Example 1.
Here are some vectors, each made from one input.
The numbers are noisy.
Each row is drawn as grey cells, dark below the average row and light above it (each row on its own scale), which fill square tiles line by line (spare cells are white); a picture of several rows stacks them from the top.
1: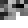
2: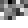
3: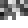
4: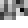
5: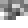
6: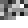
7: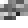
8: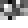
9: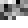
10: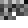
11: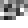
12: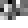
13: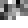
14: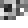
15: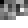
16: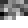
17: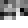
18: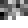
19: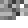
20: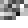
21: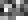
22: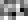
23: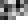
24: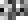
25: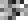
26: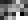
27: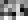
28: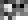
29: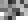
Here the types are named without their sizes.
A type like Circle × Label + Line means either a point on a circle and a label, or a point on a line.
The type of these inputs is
Label.
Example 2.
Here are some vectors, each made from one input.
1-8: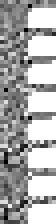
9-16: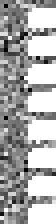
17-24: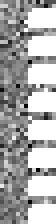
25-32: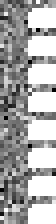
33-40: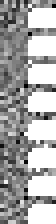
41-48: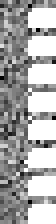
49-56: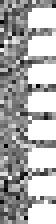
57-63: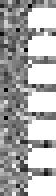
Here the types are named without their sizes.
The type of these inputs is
Bool × Bool × Bool × Bool + Unit.
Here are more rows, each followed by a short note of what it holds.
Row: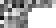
four true/false values
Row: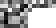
four true/false values
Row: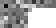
a fixed value
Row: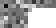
a fixed value
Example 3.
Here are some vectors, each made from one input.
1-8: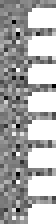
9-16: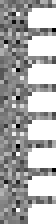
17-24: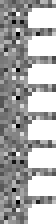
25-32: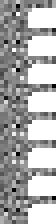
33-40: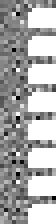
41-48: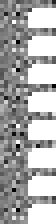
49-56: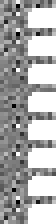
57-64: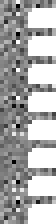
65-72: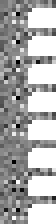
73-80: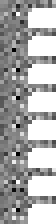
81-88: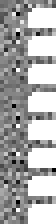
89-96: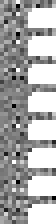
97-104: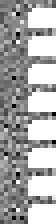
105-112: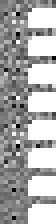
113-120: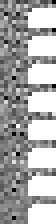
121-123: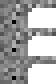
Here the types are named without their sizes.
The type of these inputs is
Line.
